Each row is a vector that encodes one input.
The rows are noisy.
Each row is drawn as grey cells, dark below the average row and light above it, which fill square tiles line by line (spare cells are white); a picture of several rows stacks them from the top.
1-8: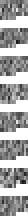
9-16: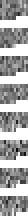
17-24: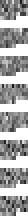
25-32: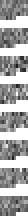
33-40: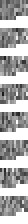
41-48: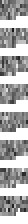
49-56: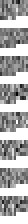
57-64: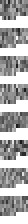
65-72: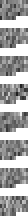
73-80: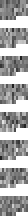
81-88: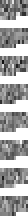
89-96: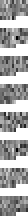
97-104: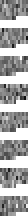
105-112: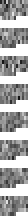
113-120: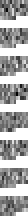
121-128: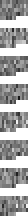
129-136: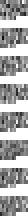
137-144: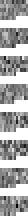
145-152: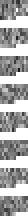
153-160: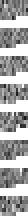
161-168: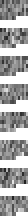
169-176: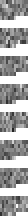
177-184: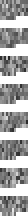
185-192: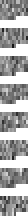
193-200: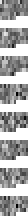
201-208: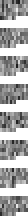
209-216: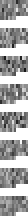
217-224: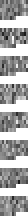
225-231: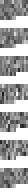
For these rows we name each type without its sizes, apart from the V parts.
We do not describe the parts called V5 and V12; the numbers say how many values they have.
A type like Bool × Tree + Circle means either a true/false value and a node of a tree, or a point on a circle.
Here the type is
Label × Label + V5 × V12.
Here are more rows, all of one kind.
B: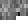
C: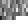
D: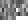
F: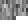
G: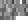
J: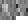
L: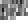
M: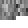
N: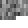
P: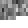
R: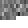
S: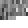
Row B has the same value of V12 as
D, J, M and R.
